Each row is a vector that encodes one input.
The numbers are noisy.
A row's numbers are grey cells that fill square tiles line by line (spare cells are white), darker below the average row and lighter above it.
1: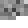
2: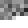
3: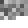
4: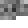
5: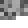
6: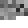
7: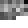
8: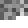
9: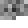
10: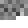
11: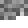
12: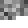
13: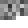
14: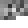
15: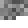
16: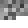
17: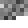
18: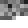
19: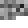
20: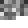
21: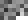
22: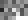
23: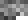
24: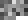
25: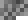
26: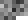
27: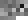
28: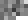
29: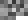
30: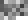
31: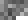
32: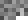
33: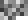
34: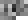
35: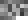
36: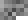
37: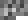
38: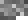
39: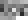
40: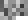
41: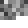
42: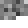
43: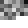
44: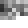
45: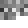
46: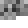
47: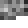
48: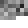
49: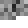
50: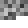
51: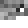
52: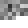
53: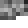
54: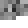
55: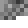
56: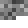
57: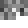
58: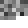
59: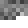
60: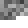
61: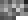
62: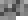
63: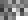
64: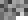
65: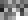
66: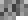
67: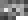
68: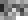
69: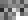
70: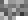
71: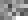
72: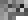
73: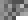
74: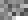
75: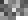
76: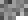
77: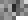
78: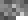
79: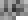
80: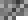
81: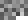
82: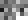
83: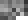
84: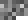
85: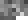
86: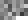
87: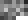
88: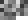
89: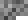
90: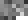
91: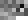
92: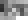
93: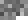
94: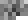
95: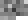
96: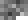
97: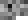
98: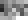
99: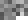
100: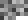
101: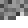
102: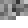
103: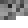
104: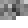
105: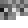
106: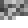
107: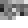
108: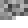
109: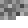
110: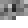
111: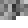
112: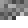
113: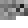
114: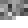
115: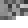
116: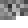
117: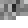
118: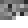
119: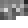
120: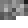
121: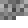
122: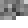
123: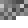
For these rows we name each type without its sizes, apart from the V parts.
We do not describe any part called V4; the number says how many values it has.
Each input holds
a true/false value, together with either a point on a line, or a value of V4.
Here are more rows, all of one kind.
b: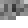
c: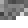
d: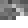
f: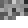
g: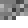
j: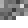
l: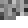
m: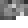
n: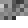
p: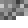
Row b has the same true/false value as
f and l.
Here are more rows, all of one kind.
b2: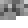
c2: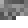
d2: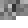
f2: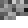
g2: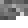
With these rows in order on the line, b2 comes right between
c2 and d2.
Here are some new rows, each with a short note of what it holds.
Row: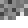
a point on a line and a true/false value
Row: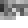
a true/false value and a value of V4
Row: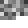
a true/false value and a value of V4
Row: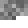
a point on a line and a true/false value
